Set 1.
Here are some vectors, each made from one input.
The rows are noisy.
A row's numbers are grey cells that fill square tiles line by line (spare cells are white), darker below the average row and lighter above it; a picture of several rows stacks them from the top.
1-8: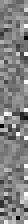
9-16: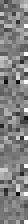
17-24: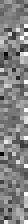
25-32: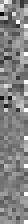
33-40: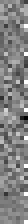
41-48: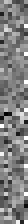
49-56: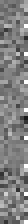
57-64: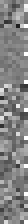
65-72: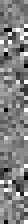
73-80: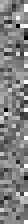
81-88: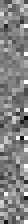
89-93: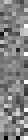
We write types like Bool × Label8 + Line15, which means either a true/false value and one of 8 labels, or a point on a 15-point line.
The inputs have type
List2(Line3 × Line3).
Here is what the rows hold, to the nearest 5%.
All of them are lists of up to two items, each a point on each of two 3-point lines: about 10% are empty, 35% hold one and 55% two.
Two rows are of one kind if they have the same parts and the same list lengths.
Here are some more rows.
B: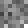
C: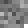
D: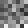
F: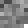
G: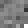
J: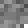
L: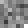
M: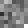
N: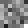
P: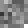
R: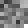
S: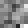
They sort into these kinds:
B, F, G, M, P, R, S
C, D, J, N
L

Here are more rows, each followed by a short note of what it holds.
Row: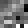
a list of one item
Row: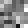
a list of two items
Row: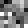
a list of two items
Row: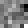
the empty list
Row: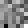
the empty list
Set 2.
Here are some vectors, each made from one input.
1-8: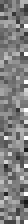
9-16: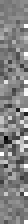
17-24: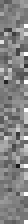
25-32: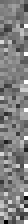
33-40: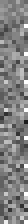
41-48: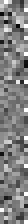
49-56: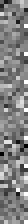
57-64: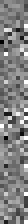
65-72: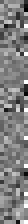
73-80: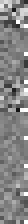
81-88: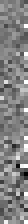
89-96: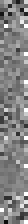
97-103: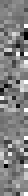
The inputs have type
Bool × Label11 + Unit.
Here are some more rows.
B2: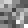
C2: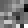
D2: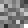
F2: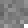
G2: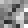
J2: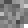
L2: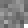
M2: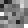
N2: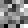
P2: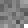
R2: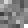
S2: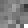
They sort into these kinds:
B2, G2
C2, D2, F2, J2, L2, M2, N2, P2, R2, S2

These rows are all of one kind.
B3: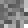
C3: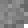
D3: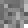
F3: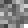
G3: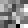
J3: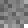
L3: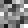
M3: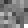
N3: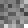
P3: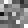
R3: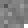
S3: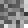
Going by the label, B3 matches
L3, M3 and S3.
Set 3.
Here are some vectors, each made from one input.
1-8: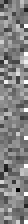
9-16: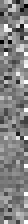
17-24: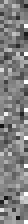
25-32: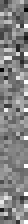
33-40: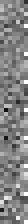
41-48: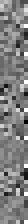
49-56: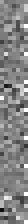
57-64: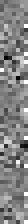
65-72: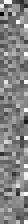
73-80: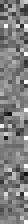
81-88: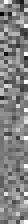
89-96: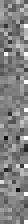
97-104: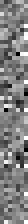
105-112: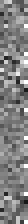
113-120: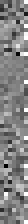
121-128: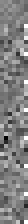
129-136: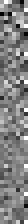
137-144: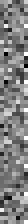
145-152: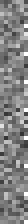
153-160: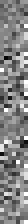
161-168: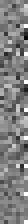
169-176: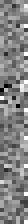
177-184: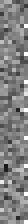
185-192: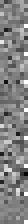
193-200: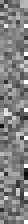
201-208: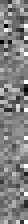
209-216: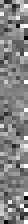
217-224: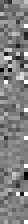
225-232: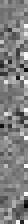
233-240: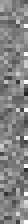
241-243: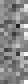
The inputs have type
Label11 + Line3 × Line3.
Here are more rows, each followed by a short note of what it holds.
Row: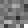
a point on each of two 3-point lines
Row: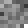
one of 11 labels
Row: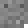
one of 11 labels
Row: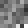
one of 11 labels
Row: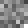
one of 11 labels
